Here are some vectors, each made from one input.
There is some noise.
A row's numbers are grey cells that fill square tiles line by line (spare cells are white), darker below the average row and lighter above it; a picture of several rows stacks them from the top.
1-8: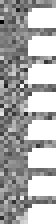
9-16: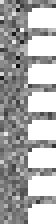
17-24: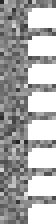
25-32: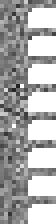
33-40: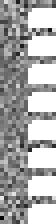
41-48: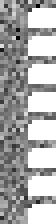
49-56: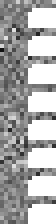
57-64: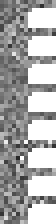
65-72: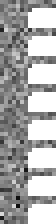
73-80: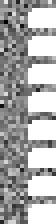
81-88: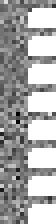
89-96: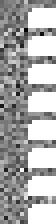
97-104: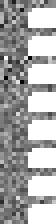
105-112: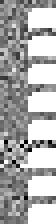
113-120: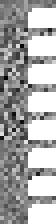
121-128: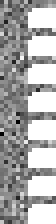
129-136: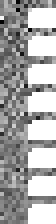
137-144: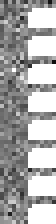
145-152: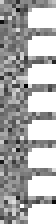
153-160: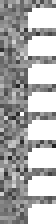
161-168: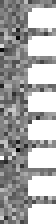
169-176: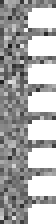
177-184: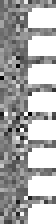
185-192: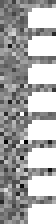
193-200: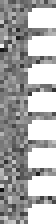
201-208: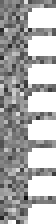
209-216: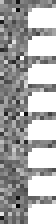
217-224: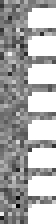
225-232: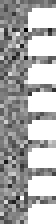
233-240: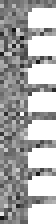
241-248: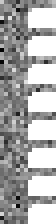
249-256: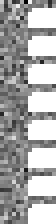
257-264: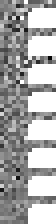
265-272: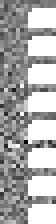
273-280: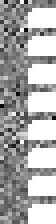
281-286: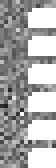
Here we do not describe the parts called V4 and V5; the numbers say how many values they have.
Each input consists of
one of 6 labels, together with either one of 6 labels and a value of V5, or a value of V4.
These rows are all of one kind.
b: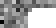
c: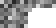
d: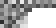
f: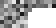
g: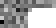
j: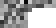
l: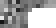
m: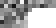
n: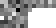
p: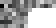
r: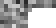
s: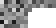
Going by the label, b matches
d, g, m and p.
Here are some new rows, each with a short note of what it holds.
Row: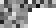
one of 6 labels and a value of V4
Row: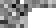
one of 6 labels and a value of V4
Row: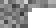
two labels (each one of 6) and a value of V5
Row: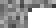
two labels (each one of 6) and a value of V5
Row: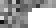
one of 6 labels and a value of V4
